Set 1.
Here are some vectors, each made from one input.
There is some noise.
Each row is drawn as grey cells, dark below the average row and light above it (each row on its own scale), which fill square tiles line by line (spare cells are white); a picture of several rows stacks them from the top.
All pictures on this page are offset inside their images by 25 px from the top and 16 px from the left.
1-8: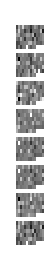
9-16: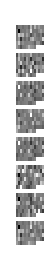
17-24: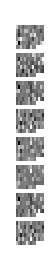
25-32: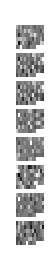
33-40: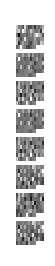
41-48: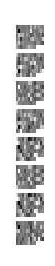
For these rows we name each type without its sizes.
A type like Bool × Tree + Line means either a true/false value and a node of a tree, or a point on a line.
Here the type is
Bool × Bool × Bool + Line.
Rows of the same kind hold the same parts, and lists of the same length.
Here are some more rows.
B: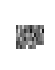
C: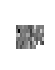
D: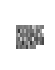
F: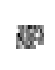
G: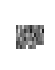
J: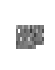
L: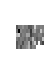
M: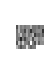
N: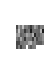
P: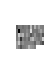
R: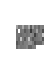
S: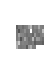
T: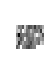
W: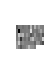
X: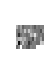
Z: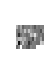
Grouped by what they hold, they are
B, C, D, G, J, L, M, N, P, R, S, W
F, T, X, Z

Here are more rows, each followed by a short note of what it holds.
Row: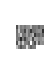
three true/false values
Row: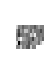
a point on a line
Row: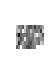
a point on a line
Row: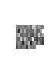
three true/false values
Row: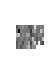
three true/false values
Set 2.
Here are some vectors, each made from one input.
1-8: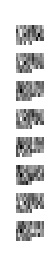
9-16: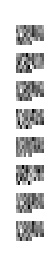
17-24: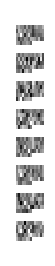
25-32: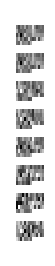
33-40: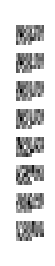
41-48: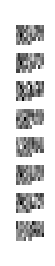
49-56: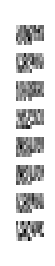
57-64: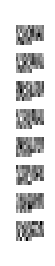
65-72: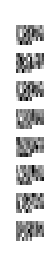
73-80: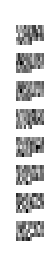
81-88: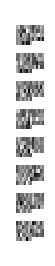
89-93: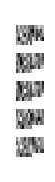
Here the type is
Label6 × Label10.
